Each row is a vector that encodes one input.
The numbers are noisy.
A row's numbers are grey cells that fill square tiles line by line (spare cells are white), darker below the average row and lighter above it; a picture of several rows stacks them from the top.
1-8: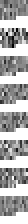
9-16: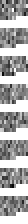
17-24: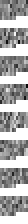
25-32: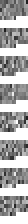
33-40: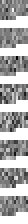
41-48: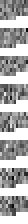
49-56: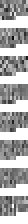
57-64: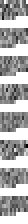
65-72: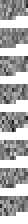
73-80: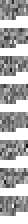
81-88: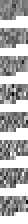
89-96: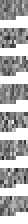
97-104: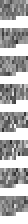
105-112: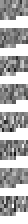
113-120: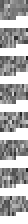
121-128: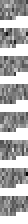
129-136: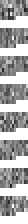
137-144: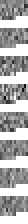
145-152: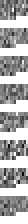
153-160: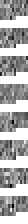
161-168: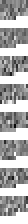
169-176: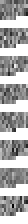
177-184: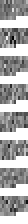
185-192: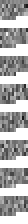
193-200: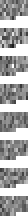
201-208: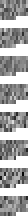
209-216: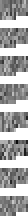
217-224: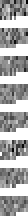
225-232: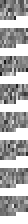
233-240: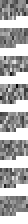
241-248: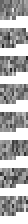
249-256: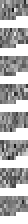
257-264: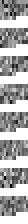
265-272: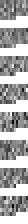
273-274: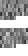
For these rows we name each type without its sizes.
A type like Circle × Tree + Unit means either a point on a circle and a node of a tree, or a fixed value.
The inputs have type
Bool × (Tree + Unit) + Line.
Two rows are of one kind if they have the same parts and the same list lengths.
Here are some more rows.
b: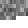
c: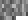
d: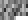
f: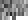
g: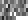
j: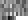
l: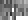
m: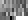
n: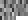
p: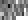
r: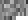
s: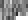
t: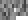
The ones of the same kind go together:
b, c, d, f, g, l, p
j, r, s, t
m, n

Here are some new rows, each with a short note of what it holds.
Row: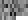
a true/false value
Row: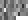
a true/false value
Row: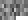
a node of a tree and a true/false value
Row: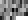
a point on a line
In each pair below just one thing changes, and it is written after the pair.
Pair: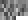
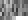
the true/false value
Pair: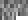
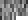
the node of the tree
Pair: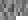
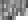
the true/false value
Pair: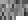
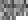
the true/false value
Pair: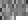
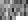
the node of the tree
